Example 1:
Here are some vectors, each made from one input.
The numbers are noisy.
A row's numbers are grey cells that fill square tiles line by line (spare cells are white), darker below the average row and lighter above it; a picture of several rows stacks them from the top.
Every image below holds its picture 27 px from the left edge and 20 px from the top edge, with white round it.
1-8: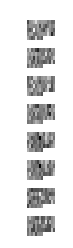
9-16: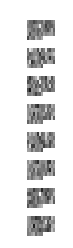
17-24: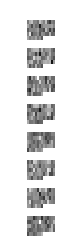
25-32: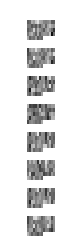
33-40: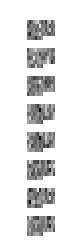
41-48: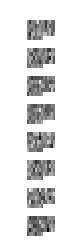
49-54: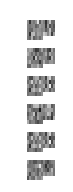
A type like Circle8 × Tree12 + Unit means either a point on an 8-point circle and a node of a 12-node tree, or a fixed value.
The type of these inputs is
Bool × Bool × Bool × Circle5.
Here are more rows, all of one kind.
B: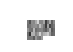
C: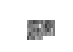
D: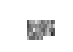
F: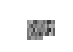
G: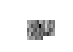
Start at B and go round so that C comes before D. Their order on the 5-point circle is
B, C, F, G, D.
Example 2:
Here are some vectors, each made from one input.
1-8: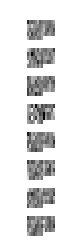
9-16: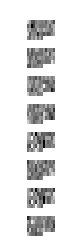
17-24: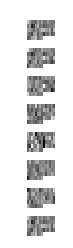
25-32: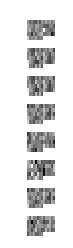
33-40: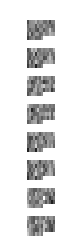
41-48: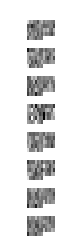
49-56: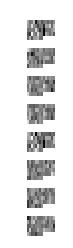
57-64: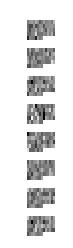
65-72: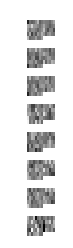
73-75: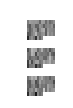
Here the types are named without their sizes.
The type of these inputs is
(Bool × Bool × Bool × Bool + Unit) × Line.
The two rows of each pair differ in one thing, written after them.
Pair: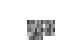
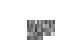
one of the four true/false values
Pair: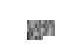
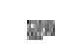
one of the four true/false values
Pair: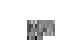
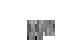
the place on the line
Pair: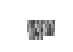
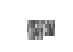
the place on the line
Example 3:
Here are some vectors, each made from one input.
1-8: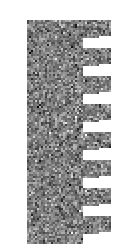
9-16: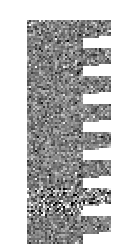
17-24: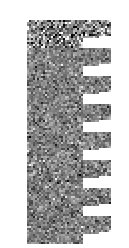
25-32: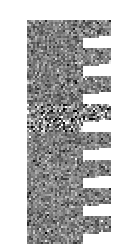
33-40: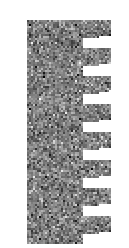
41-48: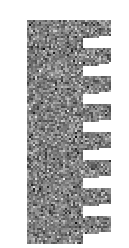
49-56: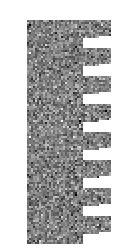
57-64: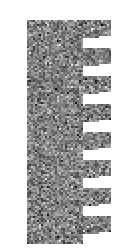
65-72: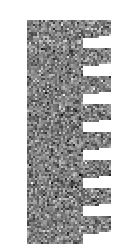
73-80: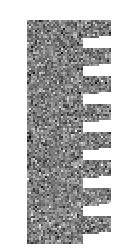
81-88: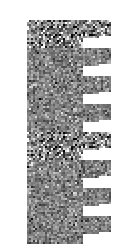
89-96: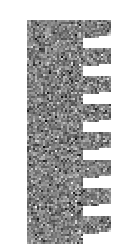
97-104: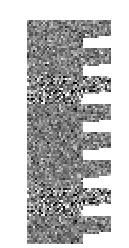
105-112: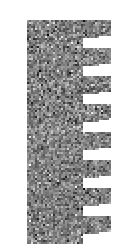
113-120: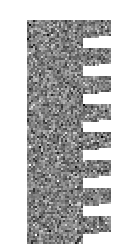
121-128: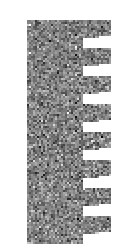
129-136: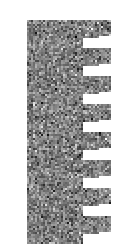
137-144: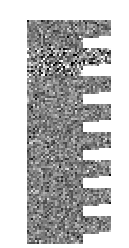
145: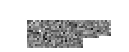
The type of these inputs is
Circle11 × Label10 + Unit.
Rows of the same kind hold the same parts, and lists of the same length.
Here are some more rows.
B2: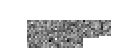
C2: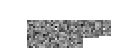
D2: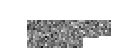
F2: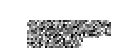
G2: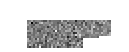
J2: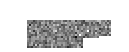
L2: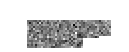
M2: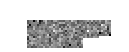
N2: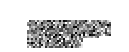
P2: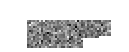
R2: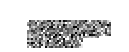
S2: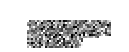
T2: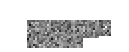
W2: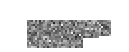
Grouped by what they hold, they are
B2, C2, D2, G2, J2, L2, M2, P2, T2, W2
F2, N2, R2, S2

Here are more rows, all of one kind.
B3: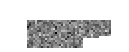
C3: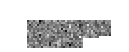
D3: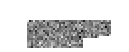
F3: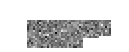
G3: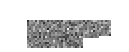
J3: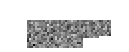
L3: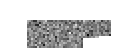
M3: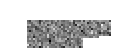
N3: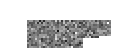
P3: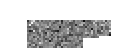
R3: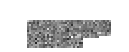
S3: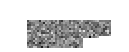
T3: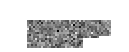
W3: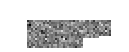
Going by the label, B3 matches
F3, S3 and W3.
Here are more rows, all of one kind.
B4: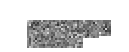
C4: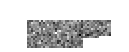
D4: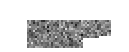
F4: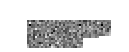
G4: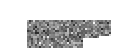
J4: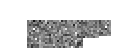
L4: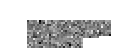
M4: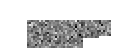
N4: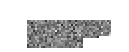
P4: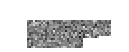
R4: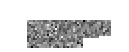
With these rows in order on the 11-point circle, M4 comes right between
G4 and P4.
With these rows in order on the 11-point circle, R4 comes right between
B4 and G4.
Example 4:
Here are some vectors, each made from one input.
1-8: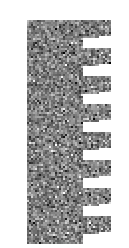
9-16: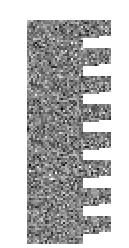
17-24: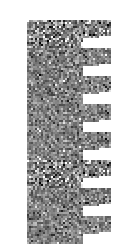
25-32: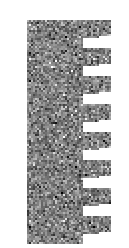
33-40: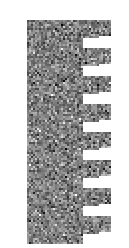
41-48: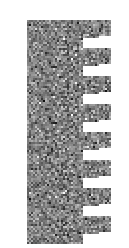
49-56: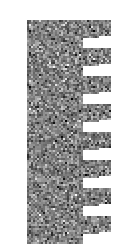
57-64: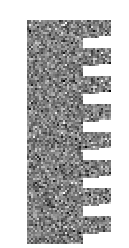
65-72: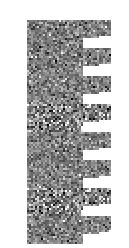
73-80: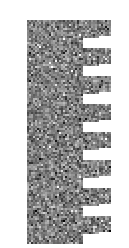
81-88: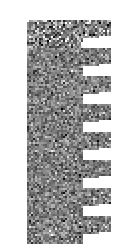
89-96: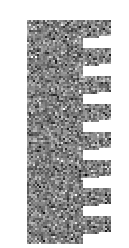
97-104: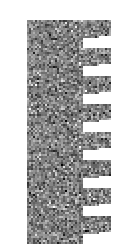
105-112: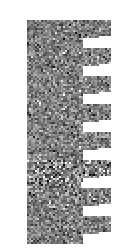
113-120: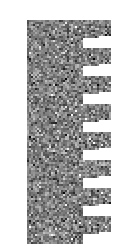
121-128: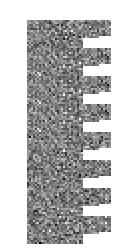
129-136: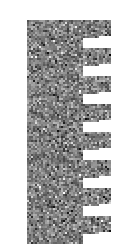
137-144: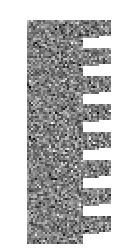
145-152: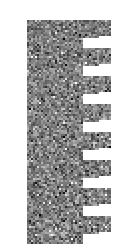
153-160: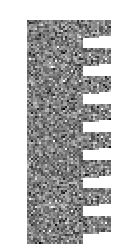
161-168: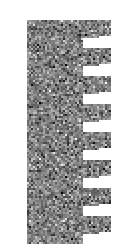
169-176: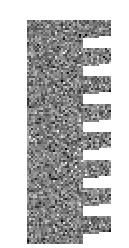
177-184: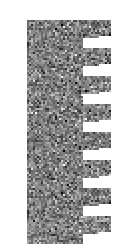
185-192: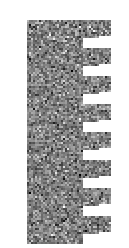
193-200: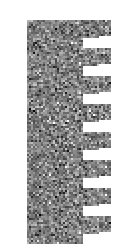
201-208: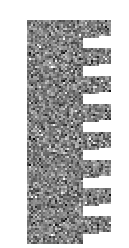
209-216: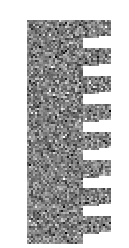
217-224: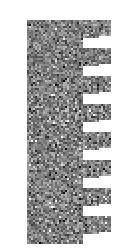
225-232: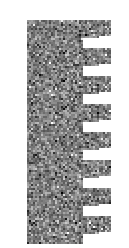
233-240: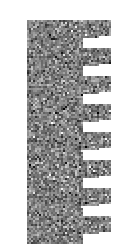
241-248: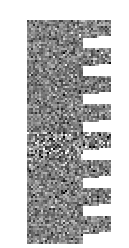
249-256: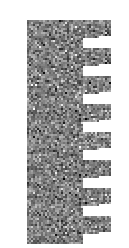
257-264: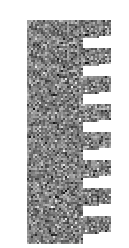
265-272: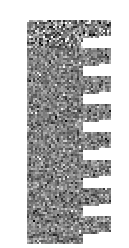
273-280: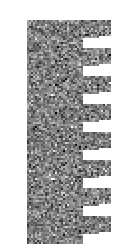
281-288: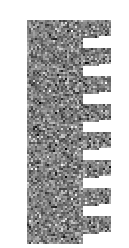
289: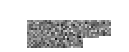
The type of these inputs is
Bool × Circle11 + Unit.
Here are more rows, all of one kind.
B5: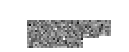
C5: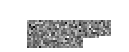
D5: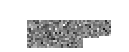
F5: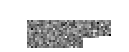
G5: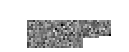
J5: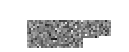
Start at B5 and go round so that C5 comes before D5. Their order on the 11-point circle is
B5, C5, D5, G5, J5, F5.
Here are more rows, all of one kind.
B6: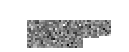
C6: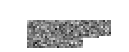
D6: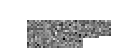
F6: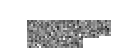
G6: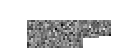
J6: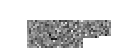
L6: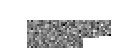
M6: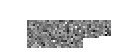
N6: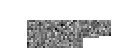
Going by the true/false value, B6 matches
F6, J6 and M6.
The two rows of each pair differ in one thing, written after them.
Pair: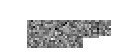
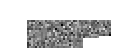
the place on the 11-point circle
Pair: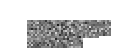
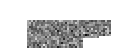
the place on the 11-point circle
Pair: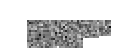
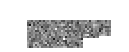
the place on the 11-point circle
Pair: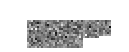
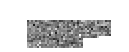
the place on the 11-point circle
